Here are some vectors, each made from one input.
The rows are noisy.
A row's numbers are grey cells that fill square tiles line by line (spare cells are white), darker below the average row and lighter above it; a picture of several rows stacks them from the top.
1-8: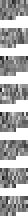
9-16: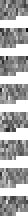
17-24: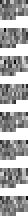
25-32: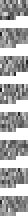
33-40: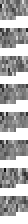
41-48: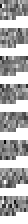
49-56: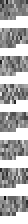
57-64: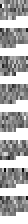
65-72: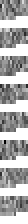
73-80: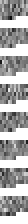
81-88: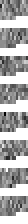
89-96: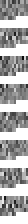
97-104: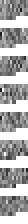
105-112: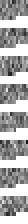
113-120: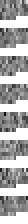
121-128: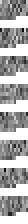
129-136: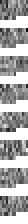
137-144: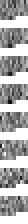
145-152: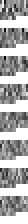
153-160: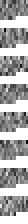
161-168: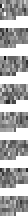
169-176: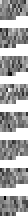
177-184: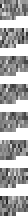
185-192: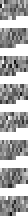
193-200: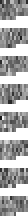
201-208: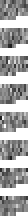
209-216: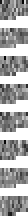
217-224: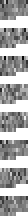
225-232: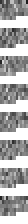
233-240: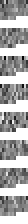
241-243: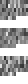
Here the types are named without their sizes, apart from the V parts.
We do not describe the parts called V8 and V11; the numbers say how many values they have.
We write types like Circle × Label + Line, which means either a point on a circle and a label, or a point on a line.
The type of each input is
(Bool × V11 + V8) × Label.
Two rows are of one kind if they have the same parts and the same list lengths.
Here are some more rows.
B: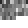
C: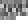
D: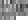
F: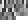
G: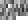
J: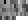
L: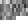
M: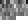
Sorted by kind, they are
B, C, D, L, M
F, G, J

